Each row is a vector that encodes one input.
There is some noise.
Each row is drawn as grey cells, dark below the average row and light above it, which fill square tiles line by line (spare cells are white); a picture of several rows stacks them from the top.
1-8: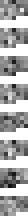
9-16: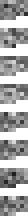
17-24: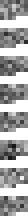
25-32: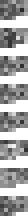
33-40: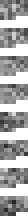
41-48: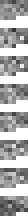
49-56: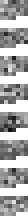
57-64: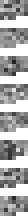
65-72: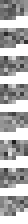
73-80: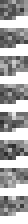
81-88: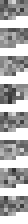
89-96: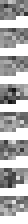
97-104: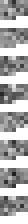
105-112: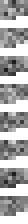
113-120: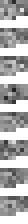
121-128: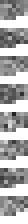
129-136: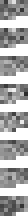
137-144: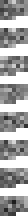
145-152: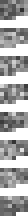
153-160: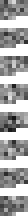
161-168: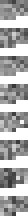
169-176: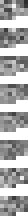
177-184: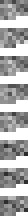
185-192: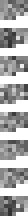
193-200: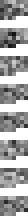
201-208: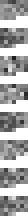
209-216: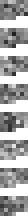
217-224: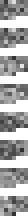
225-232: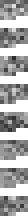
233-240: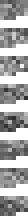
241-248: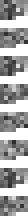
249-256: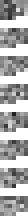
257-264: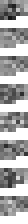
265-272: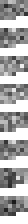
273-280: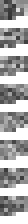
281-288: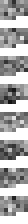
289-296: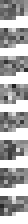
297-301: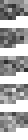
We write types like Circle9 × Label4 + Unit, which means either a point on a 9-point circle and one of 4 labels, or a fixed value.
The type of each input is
Bool × Tree18.
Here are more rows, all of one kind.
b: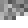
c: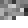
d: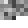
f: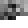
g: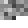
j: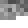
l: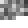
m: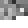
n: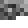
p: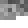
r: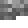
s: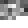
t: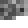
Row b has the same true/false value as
j, p, s and t.
